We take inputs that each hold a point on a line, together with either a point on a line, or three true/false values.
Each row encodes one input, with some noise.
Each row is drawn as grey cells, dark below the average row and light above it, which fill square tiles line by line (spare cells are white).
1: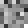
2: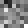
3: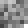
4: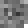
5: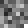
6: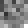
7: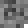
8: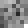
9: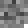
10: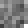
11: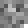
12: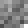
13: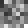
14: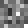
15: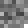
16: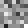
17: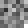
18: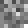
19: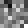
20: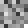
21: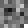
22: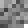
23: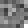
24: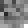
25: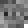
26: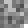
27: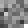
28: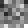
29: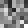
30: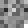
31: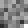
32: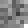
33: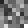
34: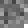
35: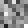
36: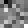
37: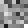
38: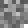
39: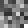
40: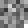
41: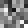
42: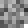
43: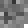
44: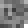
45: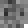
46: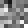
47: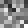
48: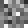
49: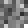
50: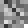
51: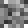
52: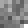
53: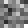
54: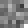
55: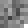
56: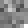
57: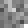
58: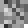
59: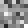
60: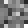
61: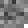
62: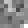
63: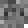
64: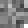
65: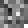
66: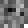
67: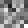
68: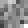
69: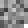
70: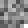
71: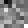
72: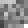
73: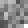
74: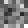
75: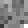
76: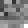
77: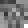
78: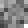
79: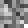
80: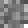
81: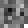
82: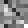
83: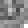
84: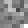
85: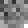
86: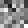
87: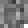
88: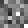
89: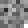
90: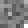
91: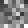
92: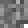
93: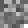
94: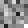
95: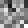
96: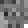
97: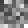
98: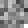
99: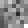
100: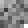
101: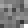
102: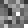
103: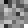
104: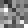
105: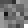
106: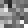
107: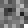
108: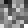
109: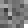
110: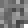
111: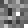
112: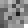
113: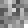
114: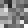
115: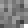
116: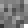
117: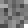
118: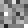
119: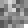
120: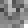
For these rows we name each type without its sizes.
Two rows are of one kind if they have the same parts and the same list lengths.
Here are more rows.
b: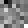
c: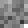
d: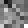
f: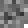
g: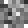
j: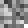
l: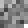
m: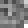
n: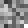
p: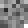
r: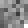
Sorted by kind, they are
b, d, j, n
c, f, g, l, m, p, r

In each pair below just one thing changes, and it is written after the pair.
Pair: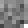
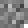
one of the three true/false values
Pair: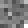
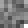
one of the three true/false values
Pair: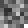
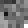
the place on the line
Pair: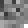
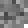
one of the three true/false values
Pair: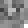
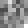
the place on the line
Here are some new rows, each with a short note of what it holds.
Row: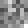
a point on a line and three true/false values
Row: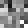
a point on each of two lines
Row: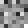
a point on each of two lines
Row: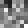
a point on each of two lines
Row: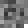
a point on a line and three true/false values
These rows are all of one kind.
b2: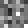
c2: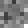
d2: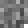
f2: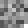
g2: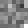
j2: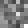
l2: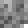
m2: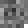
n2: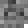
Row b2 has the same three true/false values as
f2, g2 and j2.
